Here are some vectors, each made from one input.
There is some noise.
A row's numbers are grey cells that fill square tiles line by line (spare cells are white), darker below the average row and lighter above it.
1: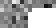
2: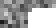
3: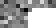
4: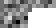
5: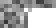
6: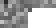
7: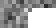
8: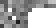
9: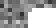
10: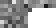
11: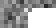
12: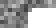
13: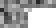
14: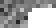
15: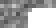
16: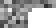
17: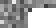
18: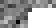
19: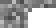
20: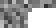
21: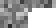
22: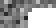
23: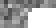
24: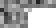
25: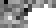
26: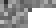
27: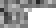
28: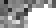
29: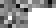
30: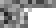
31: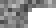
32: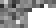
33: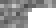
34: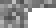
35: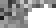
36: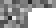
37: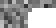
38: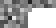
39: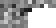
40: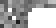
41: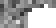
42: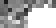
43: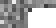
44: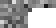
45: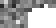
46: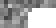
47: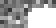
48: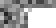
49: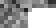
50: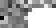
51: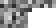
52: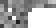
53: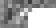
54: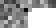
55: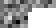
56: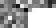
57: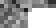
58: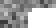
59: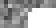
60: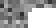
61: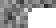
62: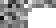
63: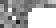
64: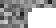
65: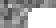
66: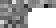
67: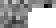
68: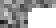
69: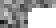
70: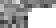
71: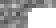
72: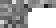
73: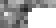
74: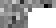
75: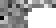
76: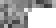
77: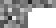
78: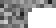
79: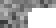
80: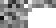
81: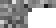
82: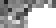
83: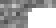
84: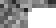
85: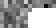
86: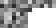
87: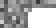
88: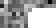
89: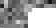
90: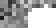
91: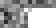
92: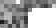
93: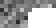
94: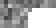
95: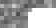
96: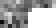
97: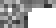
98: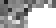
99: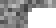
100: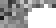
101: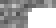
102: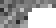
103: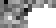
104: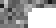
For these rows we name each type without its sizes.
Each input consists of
a point on a line, together with either a label, or a node of a tree.
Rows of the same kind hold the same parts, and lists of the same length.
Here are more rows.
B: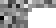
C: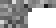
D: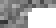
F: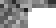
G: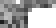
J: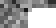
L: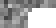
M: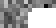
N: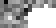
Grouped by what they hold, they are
B, F, J, N
C, D, G, L, M

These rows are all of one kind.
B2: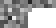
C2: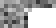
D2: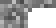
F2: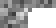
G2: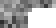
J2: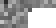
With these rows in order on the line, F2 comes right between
B2 and G2.
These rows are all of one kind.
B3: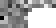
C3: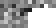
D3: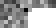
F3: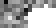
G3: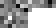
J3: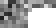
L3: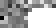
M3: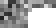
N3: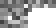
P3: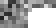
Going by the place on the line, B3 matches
C3, F3 and L3.
